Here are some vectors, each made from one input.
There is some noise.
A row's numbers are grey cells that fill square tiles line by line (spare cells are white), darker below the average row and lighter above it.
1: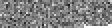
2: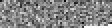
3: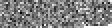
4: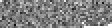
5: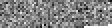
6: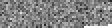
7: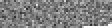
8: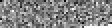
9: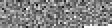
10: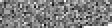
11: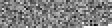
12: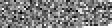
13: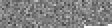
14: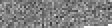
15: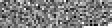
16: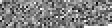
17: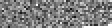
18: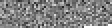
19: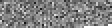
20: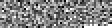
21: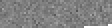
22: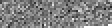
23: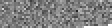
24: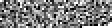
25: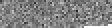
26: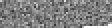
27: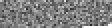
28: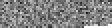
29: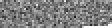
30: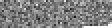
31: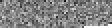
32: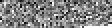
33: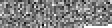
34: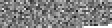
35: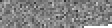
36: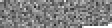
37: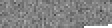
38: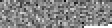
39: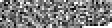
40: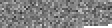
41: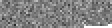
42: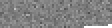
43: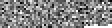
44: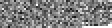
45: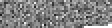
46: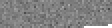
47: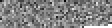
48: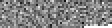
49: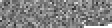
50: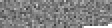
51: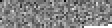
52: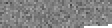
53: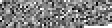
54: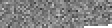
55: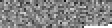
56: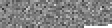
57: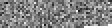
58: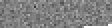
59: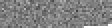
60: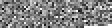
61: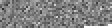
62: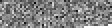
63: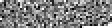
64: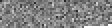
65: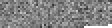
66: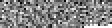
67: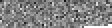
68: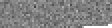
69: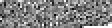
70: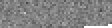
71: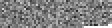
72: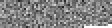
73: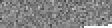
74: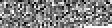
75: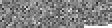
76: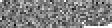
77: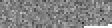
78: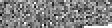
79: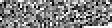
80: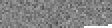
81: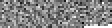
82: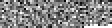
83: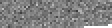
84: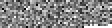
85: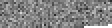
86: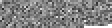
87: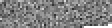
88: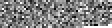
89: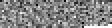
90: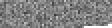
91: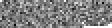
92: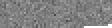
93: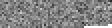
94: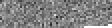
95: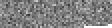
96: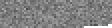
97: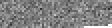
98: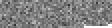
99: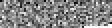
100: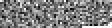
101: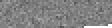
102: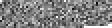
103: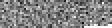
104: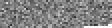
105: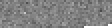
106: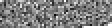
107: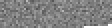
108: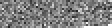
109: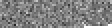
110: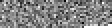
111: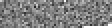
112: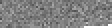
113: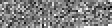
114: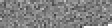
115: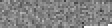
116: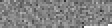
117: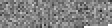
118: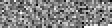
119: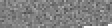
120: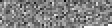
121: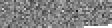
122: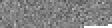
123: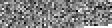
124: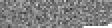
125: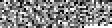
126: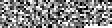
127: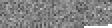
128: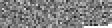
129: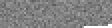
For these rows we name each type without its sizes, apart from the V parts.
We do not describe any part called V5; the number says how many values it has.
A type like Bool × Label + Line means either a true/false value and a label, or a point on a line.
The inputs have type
Bool × (Tree + V5) + Line.
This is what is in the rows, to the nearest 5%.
About 20% of them hold a point on a line. The rest hold a true/false value, together with either a node of a tree, or a value of V5.
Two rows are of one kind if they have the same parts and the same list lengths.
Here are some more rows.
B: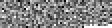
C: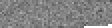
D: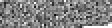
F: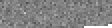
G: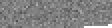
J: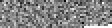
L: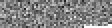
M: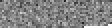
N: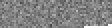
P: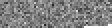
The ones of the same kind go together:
B, L
C, F, M
D, G, J, N, P

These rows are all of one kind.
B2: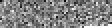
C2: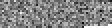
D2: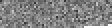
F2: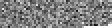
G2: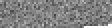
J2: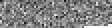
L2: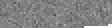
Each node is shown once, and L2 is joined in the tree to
C2, D2 and F2.
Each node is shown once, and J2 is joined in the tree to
F2.
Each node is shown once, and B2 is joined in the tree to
D2.
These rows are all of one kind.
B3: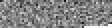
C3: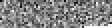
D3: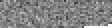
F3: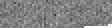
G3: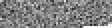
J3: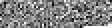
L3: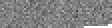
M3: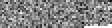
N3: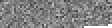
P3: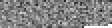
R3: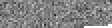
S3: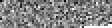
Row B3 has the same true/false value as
D3, G3, J3 and P3.
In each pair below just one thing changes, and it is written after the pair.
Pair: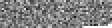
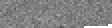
the node of the tree
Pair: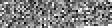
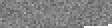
the node of the tree
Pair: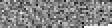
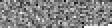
the true/false value
